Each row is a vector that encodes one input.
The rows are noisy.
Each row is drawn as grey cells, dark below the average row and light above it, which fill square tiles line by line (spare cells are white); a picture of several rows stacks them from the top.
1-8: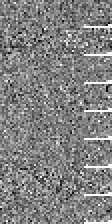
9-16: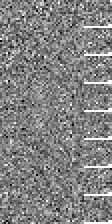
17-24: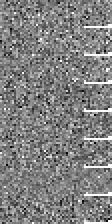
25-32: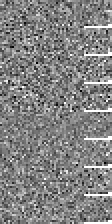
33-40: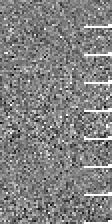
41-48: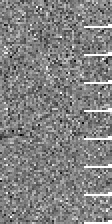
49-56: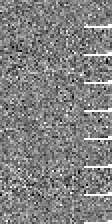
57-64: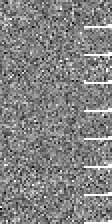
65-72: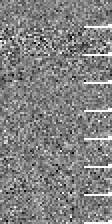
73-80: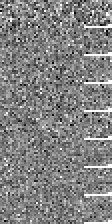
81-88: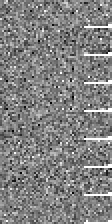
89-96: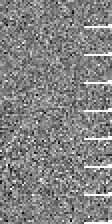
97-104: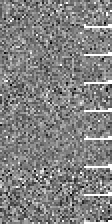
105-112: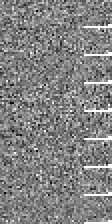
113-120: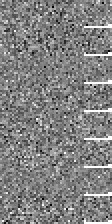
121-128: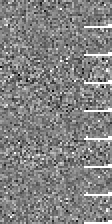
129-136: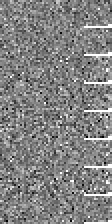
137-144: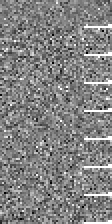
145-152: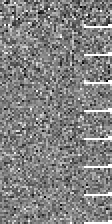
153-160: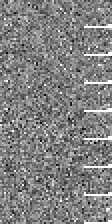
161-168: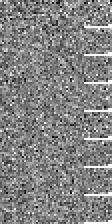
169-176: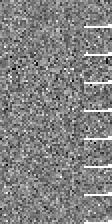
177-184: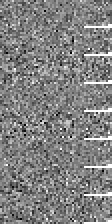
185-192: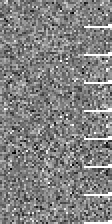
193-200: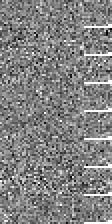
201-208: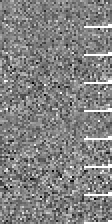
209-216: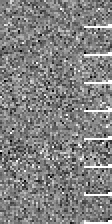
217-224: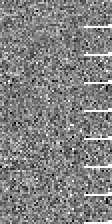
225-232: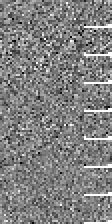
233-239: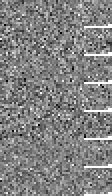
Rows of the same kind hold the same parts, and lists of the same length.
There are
2 kinds of row.
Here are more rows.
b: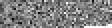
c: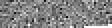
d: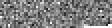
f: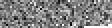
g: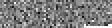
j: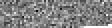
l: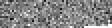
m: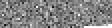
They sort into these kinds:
b, f, g
c, d, j, l, m

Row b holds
one of 11 labels and a point on a 7-point line.
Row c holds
one of 11 labels, a node of an 8-node tree and a true/false value.
